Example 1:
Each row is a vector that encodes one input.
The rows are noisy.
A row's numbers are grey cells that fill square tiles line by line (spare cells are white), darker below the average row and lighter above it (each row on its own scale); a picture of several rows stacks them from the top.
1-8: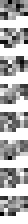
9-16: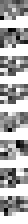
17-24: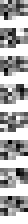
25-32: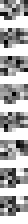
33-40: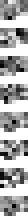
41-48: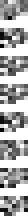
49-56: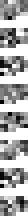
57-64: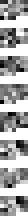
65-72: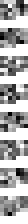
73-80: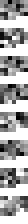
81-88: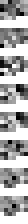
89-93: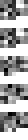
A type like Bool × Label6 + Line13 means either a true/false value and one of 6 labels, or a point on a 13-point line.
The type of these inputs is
Bool × Bool × Bool × Bool.
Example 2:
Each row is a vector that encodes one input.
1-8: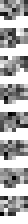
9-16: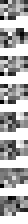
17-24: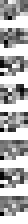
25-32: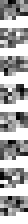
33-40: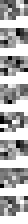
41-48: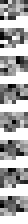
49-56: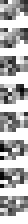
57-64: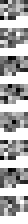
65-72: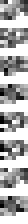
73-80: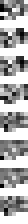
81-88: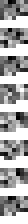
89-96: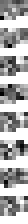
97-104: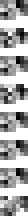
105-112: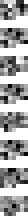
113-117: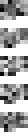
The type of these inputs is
Bool × Bool × Bool × Bool.
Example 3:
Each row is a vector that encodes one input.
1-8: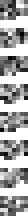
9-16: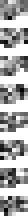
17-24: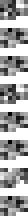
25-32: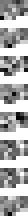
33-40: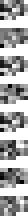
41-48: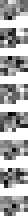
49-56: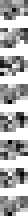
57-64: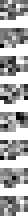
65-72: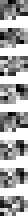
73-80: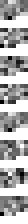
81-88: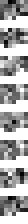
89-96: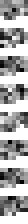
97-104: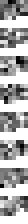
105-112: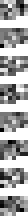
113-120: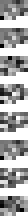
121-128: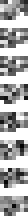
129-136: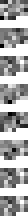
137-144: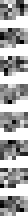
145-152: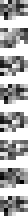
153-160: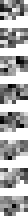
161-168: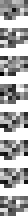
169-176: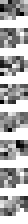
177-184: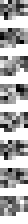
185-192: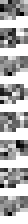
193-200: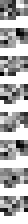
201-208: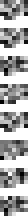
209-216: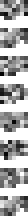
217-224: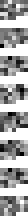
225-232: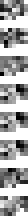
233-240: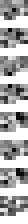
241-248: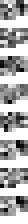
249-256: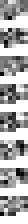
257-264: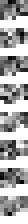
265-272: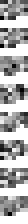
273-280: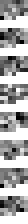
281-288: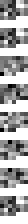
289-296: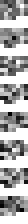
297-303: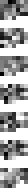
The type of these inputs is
Bool × Bool × Bool × Bool.
